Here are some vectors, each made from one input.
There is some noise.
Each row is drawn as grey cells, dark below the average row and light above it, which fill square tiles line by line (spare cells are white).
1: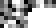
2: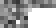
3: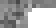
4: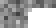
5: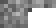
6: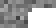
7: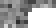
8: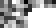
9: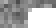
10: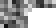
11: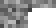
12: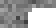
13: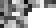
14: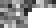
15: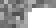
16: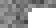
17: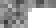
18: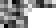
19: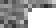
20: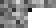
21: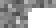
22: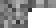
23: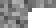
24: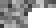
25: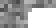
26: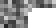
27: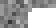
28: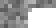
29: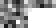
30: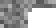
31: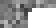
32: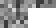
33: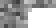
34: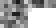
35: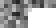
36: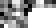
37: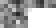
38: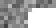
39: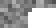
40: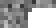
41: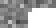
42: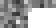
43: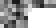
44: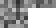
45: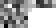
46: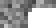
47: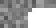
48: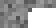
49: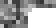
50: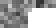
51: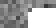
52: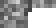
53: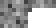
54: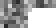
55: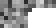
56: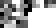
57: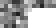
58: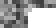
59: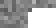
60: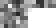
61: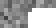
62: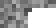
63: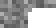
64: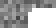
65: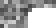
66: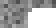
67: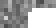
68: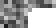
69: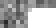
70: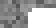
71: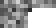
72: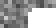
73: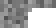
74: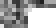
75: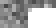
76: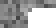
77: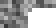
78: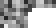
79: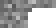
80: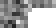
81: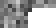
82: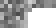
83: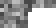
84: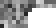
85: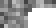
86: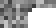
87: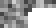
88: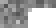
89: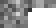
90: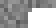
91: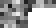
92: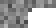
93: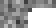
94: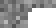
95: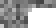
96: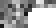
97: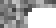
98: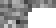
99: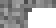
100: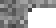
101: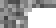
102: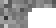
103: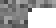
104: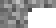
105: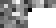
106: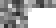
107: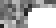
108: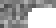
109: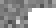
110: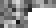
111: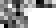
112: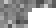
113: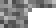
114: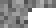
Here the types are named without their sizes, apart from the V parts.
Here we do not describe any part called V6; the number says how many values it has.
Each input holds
a true/false value, together with either a point on a line, or a value of V6.
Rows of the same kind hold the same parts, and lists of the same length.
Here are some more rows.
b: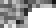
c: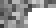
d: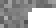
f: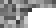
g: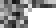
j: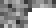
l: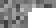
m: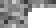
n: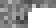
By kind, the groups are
b, c, f, m
d, g, j, l, n

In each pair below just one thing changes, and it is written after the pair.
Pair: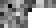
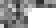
the place on the line
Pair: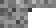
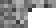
the place on the line
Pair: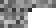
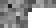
the true/false value
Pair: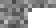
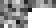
the true/false value
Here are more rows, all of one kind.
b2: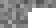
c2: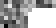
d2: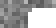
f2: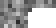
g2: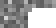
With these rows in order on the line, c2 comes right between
b2 and g2.
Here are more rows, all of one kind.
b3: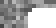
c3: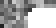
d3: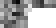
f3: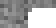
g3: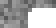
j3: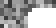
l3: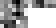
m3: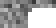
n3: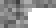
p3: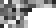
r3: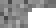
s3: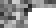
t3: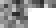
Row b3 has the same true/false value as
c3, p3 and s3.
